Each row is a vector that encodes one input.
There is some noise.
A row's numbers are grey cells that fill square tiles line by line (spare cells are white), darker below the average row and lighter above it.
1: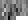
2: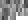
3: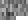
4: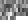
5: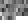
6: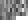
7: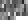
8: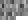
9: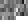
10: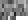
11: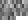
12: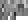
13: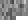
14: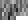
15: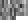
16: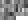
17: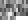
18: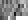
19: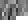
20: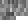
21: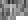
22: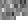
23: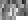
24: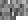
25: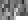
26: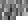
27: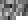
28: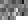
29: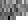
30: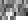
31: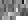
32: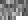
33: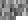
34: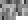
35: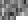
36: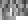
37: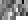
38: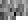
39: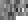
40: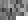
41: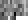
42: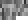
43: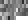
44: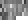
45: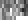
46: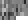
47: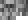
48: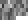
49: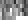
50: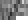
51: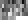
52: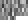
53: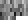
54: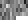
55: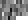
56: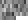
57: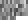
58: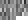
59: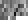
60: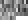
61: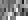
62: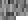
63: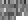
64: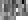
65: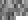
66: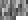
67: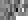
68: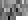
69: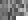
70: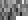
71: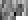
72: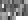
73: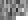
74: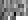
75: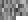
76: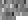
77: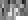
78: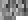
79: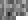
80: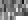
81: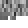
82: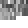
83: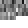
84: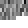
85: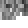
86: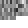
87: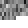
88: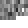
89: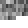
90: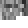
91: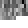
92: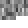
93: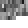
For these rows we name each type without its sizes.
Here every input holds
a point on a line, together with either a point on a line, or a node of a tree.
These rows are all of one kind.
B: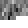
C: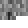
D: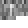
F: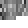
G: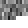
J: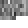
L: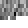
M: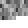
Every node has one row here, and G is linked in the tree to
B and F.
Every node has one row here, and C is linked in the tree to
D and J.
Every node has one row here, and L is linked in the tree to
M.
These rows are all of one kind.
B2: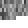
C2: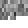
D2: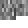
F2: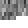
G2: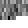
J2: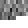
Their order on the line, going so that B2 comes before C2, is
B2, F2, G2, J2, D2, C2.
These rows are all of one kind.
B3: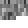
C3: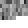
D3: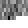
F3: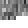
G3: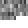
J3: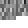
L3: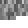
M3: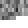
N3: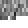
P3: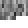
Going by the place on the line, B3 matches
F3, G3 and M3.
